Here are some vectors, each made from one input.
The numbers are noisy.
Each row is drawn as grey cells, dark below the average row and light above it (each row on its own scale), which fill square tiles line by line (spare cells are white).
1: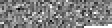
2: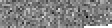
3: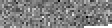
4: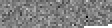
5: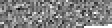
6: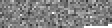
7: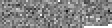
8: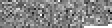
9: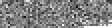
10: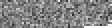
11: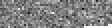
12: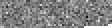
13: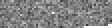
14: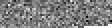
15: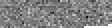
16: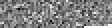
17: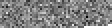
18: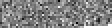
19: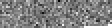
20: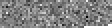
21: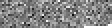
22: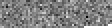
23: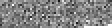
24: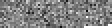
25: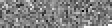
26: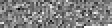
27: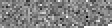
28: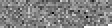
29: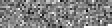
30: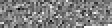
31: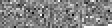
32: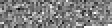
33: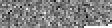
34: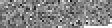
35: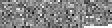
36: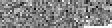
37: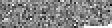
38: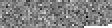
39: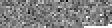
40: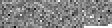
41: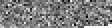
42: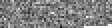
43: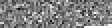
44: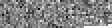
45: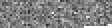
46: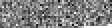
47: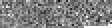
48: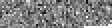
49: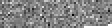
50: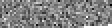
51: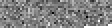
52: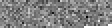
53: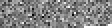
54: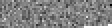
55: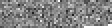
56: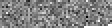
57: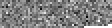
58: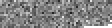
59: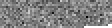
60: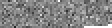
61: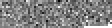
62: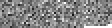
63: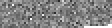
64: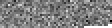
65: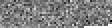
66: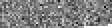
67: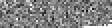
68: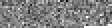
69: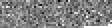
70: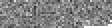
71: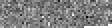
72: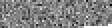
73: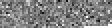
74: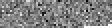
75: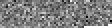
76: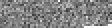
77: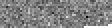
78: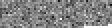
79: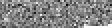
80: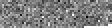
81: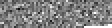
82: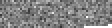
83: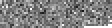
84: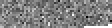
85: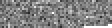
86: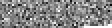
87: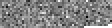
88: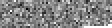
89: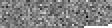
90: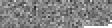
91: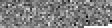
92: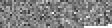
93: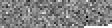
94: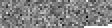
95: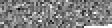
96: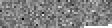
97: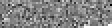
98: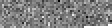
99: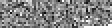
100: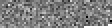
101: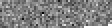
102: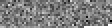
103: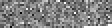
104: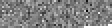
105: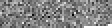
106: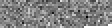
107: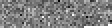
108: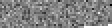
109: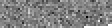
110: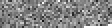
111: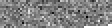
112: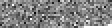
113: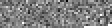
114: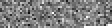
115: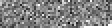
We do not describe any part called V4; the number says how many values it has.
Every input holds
a list of up to two items, each a true/false value and a value of V4.
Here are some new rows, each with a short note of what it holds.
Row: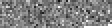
a list of two items
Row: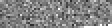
a list of two items
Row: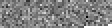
a list of one item
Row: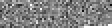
a list of two items
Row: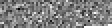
the empty list
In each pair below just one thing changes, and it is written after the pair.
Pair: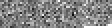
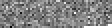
the value of V4 in item 1 of the list
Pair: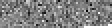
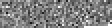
the true/false value in item 2 of the list
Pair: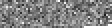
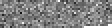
the value of V4 in item 2 of the list
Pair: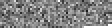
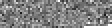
the true/false value in item 2 of the list
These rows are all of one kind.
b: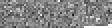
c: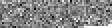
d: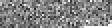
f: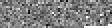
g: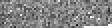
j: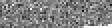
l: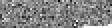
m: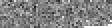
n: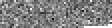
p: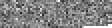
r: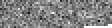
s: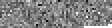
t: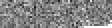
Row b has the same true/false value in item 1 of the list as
f, g, p and r.
